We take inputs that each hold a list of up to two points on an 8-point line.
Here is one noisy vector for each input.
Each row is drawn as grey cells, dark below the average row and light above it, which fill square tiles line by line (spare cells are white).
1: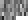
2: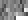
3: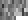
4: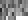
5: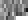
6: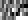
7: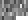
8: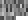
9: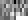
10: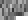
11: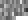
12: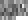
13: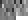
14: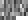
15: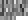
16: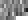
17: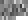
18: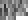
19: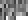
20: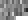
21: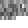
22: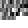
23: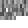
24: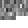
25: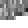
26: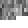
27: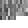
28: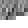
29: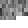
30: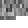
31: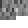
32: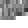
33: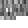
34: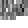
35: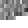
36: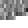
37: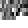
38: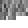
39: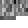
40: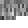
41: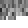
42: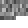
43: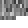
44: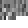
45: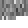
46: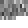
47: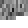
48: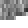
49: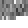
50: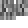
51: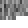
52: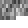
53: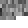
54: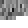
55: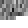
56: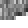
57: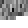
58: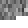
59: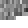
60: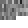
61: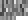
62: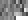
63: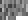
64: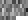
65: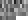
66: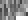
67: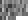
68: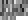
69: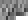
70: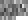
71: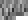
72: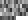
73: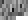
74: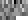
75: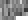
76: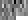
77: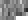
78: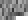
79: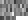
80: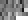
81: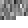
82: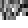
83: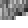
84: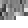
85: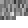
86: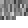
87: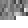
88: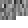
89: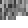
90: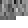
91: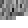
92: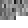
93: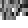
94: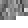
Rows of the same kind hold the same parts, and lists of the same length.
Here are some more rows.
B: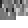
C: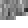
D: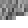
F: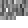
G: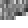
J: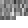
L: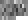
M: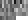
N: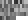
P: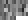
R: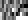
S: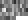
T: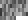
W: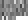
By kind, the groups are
B, J, M, N, P, S, T
C, D, F, G, L, W
R

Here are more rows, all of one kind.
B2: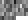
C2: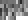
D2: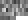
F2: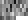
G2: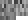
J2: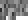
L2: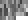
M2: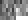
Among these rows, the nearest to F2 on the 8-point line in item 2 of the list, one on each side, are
C2 and L2.
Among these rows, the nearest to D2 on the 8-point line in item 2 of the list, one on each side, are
J2 and M2.
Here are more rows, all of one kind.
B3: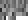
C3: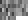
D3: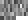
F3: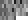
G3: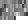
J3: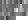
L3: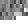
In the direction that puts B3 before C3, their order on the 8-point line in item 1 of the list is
L3, G3, B3, C3, F3, J3, D3.
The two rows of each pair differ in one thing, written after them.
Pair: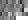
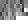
the place on the 8-point line in item 2 of the list
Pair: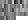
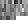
the place on the 8-point line in item 2 of the list
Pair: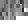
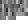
the place on the 8-point line in item 1 of the list
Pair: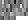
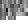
the place on the 8-point line in item 1 of the list
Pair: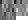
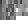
the place on the 8-point line in item 2 of the list
